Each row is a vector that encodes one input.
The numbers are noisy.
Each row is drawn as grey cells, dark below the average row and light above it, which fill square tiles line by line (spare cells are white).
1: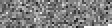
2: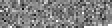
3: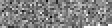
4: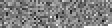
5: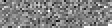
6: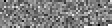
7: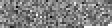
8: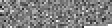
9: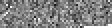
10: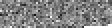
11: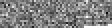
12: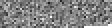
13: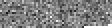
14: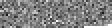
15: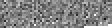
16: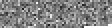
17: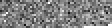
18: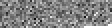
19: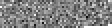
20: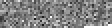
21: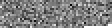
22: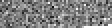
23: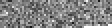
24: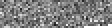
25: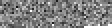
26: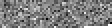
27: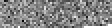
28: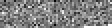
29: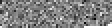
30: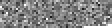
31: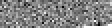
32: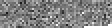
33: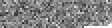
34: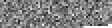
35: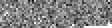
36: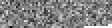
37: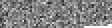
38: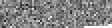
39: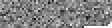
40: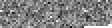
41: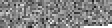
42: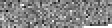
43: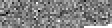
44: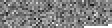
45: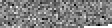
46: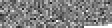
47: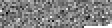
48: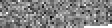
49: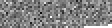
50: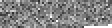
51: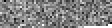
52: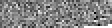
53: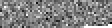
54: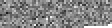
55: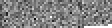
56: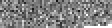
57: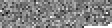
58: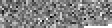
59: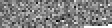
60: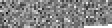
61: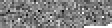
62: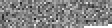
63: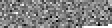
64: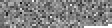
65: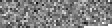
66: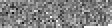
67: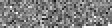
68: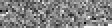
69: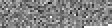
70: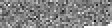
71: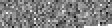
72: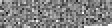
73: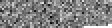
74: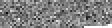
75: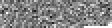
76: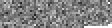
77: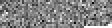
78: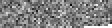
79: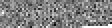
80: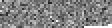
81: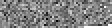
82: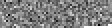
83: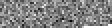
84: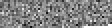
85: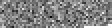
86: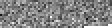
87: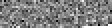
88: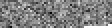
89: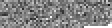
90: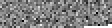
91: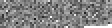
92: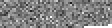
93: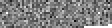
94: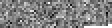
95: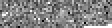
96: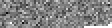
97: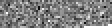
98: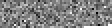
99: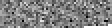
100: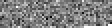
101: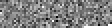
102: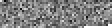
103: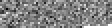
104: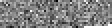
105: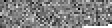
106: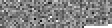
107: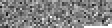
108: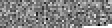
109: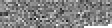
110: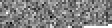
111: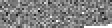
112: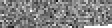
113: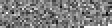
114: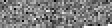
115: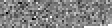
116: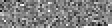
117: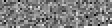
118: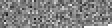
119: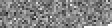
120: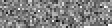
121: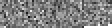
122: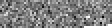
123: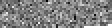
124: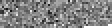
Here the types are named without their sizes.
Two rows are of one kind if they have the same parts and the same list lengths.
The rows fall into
2 kinds.
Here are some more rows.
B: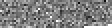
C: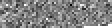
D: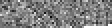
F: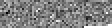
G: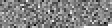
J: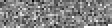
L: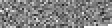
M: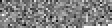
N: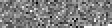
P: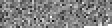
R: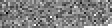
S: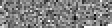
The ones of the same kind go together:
B, F, L, P, R
C, D, G, J, M, N, S

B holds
a point on a circle.
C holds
a point on each of two circles and a true/false value.
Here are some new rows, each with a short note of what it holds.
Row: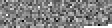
a point on each of two circles and a true/false value
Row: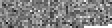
a point on each of two circles and a true/false value
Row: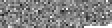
a point on a circle
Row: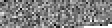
a point on each of two circles and a true/false value
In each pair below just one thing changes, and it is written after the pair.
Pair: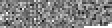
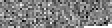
the true/false value
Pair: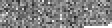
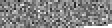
the true/false value
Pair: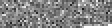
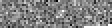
the place on one of the two circles
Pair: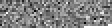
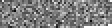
the place on one of the two circles
